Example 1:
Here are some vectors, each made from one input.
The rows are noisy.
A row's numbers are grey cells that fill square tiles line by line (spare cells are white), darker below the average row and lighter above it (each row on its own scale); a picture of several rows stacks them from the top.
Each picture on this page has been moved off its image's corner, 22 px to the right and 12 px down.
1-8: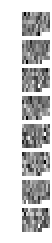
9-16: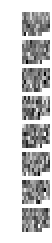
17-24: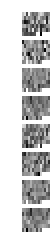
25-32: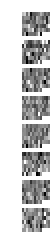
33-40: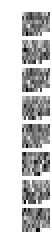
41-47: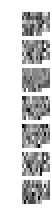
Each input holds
a point on a 6-point line.
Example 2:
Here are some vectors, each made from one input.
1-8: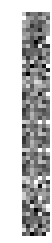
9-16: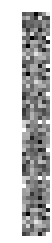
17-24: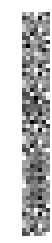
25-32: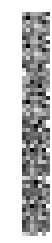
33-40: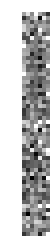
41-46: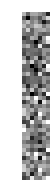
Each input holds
a point on a 5-point line.
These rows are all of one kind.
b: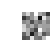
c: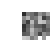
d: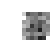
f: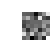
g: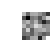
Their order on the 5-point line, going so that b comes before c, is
b, g, d, f, c.
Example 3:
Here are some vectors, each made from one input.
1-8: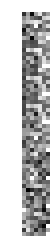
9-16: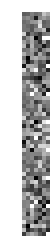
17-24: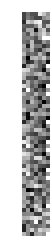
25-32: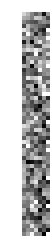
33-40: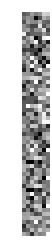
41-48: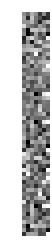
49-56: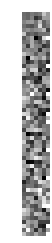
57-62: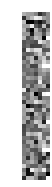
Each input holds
a point on a 7-point line.
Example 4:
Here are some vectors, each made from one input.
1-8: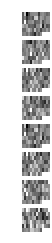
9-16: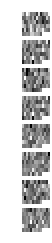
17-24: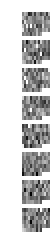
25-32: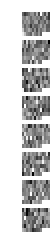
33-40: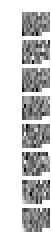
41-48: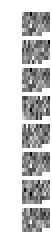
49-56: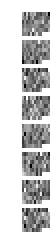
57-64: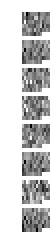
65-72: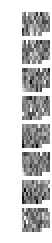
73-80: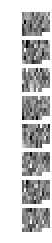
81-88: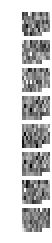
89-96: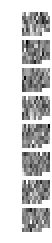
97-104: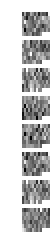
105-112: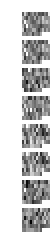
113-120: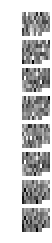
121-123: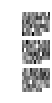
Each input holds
either a point on a 20-point circle, or a fixed value.
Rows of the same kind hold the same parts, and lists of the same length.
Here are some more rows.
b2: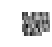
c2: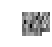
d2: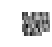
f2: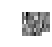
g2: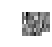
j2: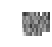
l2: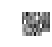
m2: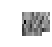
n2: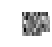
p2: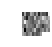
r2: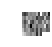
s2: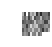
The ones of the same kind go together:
b2, d2
c2, f2, g2, j2, l2, m2, n2, p2, r2, s2

